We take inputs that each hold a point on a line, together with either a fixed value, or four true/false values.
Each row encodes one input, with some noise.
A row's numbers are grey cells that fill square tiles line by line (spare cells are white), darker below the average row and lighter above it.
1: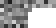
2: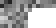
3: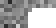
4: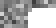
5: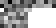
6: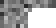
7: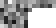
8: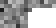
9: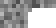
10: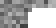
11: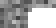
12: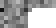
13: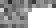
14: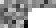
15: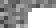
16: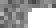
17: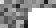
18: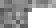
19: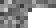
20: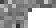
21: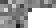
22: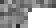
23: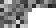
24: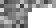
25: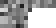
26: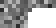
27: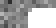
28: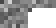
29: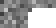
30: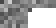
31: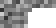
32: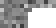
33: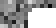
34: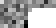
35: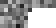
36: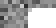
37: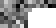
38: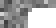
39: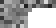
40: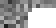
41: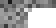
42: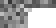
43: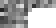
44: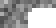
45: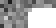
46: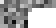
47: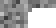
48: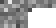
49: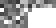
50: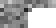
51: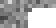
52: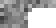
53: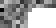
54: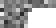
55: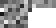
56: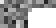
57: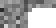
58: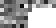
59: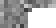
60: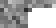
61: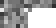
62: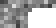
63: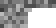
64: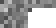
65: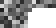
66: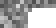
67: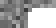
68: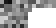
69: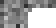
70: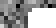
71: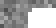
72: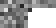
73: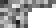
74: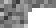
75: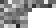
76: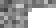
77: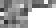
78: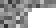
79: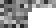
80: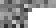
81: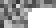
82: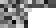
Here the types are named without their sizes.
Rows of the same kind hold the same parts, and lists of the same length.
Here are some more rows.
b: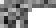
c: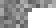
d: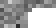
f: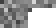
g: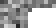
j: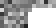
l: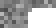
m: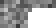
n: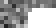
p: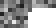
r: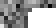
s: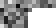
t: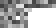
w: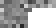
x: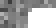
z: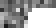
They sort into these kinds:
b, r, s
c, d, f, g, j, l, m, n, p, t, w, x, z

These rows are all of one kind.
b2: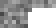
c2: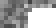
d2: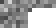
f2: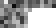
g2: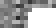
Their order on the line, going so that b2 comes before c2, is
d2, b2, g2, c2, f2.
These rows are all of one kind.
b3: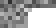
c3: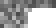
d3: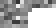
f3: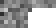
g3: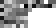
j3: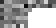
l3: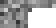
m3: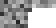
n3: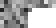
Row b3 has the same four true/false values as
g3 and n3.
